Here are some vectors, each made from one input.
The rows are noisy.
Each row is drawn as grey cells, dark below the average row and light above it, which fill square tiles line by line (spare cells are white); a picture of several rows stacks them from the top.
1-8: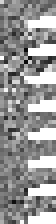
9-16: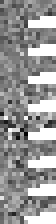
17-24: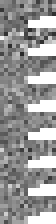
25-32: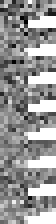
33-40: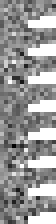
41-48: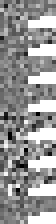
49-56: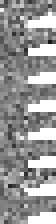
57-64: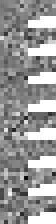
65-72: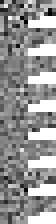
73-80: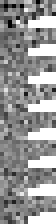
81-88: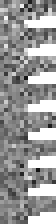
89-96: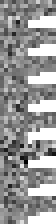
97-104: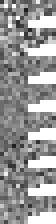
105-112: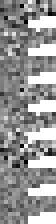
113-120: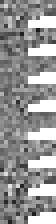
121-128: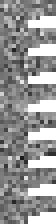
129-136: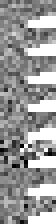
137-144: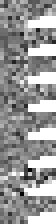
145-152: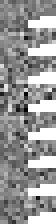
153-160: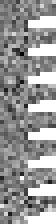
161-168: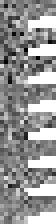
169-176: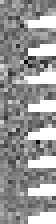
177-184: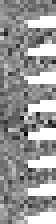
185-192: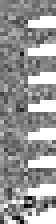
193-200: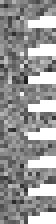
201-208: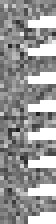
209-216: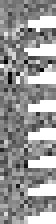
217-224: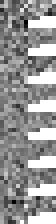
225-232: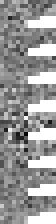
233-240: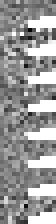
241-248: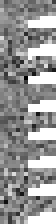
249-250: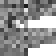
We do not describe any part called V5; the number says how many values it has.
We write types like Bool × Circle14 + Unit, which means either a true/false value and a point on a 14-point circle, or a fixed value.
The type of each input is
Bool × Label11 + V5.
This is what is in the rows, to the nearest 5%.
About 65% of them hold one of 11 labels and a true/false value. The rest hold a value of V5.
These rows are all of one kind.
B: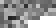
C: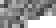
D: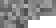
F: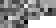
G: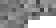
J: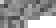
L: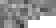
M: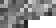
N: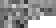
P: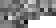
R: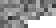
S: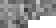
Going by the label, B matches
J, L and N.
